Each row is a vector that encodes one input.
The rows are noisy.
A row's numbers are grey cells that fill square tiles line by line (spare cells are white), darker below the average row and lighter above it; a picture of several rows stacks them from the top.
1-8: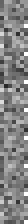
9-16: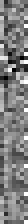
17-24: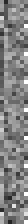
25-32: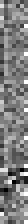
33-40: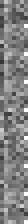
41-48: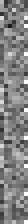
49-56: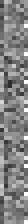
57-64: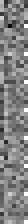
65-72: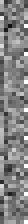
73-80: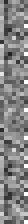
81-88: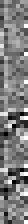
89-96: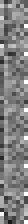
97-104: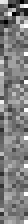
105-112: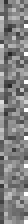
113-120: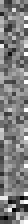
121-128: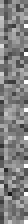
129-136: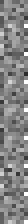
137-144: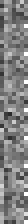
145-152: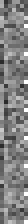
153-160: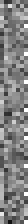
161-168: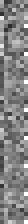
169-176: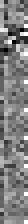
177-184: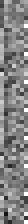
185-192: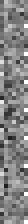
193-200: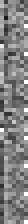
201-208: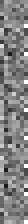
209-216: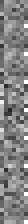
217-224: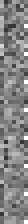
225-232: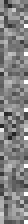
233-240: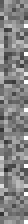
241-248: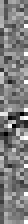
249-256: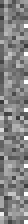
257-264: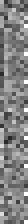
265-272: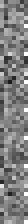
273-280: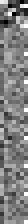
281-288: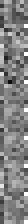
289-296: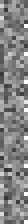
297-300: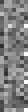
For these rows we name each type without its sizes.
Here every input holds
a list of points on a line.
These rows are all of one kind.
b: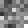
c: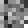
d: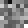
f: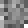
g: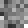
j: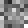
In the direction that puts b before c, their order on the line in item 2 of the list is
b, d, g, j, f, c.
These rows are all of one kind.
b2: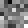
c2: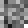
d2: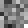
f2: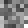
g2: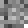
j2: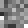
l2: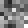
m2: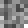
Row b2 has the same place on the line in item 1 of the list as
d2 and l2.
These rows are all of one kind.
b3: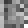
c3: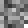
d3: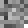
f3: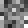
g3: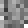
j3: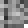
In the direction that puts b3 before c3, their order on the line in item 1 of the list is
g3, j3, b3, d3, c3, f3.
